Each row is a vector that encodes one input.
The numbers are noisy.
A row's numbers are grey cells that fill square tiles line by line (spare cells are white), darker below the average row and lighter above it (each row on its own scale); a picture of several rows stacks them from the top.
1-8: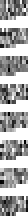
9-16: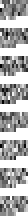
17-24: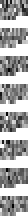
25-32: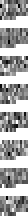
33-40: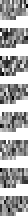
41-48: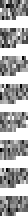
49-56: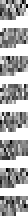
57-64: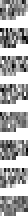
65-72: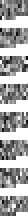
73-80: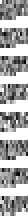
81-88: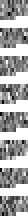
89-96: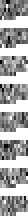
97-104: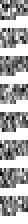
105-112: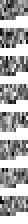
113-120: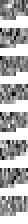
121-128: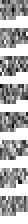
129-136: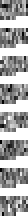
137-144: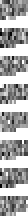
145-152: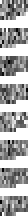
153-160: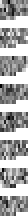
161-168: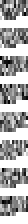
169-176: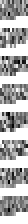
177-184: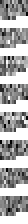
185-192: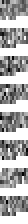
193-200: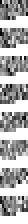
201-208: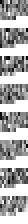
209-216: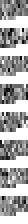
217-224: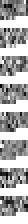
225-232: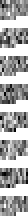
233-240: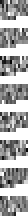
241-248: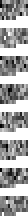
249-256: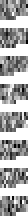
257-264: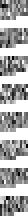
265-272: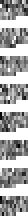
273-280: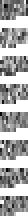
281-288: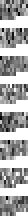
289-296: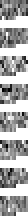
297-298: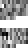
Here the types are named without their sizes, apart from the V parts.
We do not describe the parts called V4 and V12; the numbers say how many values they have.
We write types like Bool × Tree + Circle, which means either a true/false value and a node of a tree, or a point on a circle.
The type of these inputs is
Bool × Bool × Bool × Bool + (Line + V4) × (Line + V12).
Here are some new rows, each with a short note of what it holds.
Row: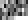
a value of V4 and a value of V12
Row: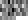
a point on each of two lines
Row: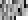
a point on each of two lines
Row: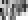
a point on a line and a value of V12
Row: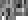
a point on a line and a value of V4
